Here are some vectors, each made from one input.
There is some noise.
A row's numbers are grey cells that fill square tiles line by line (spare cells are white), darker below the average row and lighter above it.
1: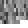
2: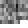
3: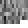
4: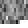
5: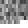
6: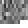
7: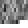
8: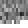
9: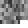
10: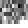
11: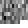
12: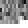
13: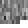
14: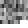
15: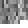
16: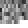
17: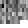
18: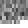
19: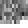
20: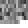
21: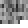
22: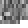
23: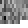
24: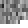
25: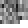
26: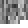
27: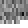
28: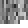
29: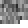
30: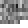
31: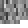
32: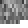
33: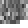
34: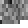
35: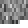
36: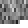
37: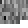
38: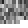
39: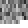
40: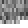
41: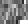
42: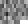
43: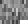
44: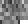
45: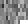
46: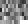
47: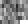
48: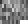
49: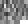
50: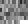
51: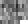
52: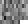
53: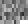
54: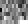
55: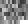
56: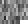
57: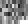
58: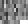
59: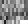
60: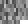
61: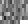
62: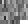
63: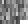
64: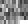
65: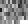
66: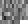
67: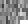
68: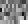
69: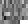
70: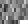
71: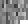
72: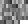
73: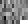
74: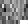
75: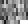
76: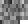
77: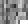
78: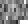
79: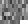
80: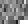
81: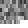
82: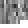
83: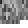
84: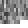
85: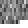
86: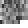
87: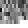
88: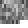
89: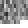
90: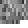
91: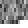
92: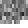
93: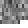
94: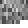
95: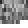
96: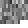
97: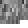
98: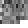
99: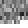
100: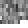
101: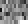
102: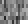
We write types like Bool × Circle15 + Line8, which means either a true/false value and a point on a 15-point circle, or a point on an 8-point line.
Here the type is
Line11.
